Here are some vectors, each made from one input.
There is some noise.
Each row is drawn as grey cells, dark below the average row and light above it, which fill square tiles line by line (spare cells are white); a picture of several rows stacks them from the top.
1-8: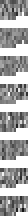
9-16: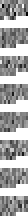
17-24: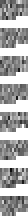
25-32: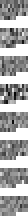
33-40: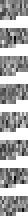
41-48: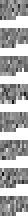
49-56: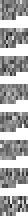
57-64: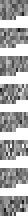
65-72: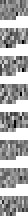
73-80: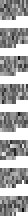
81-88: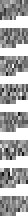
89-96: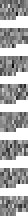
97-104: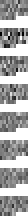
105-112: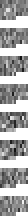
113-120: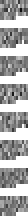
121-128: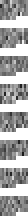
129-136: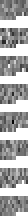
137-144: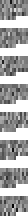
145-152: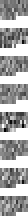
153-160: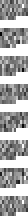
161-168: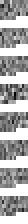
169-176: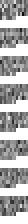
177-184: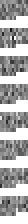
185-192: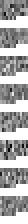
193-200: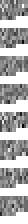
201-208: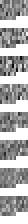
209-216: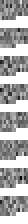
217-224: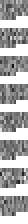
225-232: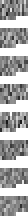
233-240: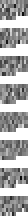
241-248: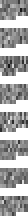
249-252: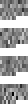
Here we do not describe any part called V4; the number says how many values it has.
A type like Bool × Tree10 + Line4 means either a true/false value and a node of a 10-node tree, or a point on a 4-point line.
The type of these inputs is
Bool × V4 + List3(Line7).
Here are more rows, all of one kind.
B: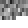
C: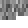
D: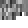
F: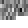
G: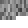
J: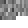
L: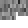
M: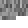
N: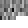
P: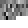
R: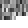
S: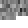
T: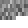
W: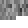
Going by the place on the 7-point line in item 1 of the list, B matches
C, F, M and S.
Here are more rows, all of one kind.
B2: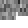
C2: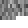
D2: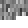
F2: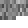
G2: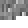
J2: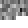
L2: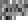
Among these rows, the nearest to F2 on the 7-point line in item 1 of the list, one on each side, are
C2 and G2.
